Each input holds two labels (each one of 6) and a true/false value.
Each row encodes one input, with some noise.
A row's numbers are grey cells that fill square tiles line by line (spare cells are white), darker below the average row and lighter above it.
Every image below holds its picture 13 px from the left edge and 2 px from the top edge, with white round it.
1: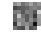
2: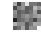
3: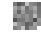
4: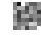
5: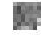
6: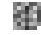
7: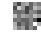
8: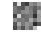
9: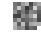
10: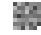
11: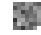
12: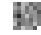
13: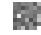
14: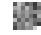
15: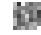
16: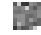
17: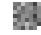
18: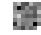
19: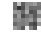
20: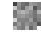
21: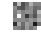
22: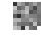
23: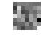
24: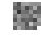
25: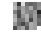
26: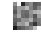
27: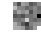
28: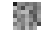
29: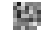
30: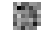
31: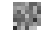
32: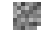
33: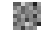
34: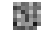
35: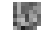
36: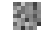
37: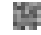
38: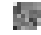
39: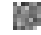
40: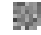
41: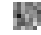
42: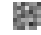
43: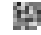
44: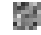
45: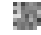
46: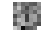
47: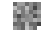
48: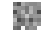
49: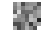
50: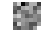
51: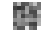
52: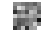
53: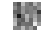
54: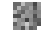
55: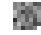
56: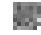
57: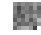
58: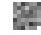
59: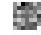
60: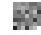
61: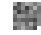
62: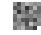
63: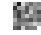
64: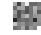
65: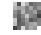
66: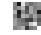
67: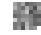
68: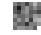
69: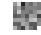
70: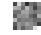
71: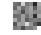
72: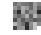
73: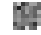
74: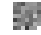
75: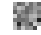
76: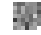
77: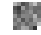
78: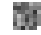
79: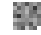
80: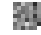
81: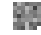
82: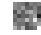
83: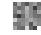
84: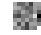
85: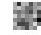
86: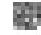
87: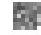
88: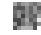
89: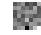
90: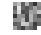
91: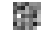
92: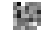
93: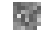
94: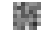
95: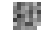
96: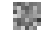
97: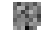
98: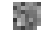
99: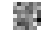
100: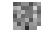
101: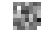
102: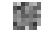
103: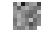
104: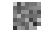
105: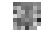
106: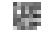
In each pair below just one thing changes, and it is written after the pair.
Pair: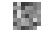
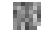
the true/false value
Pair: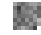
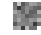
the true/false value
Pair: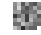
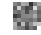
the true/false value
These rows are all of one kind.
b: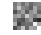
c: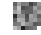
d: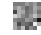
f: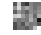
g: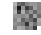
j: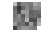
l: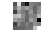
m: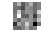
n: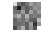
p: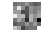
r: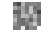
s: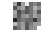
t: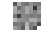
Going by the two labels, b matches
f and l.
